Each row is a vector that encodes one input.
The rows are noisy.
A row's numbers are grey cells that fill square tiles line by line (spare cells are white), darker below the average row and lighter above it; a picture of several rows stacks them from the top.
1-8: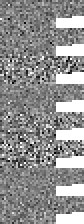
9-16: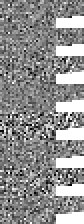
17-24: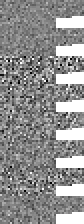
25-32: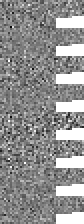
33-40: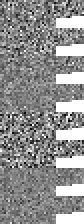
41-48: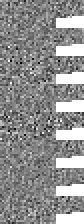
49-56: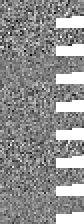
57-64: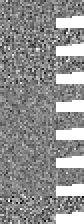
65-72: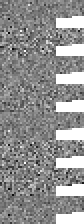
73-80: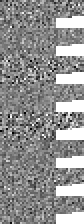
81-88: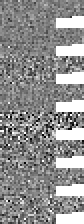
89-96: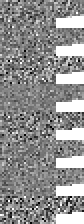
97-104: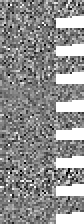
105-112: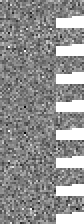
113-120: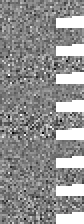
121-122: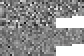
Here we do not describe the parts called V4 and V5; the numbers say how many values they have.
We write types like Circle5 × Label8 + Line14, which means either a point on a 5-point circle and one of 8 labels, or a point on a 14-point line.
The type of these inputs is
Bool × Label6 × V4 × V5.
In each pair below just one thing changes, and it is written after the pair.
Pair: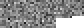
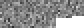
the value of V5
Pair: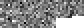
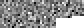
the value of V5
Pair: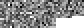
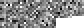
the value of V4
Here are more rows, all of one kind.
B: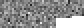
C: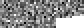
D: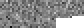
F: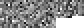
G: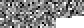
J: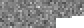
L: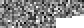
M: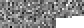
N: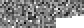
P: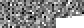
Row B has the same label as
F and J.
